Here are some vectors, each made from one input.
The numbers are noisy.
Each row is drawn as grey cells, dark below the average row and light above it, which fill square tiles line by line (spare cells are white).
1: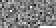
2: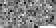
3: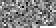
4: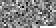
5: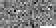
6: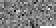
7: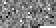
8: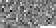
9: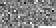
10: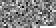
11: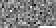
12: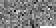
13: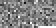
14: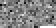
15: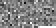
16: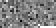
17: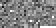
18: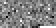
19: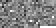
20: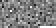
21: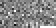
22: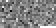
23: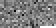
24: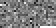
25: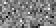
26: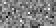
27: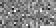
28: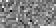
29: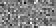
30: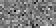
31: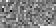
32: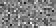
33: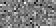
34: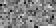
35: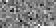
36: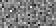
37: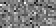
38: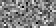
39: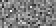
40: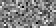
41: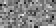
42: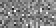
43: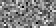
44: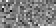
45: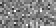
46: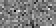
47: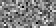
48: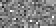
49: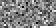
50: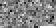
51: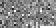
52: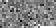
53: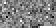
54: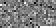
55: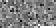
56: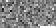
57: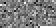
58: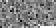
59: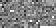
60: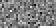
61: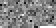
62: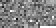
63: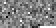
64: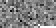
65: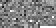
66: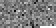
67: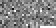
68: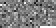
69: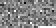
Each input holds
either a point on a 5-point circle and a true/false value, or a fixed value.
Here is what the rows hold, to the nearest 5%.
About 90% of them hold a point on a 5-point circle and a true/false value. The rest hold a fixed value.
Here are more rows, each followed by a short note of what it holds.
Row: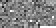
a point on a 5-point circle and a true/false value
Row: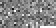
a point on a 5-point circle and a true/false value
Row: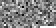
a fixed value
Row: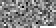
a fixed value
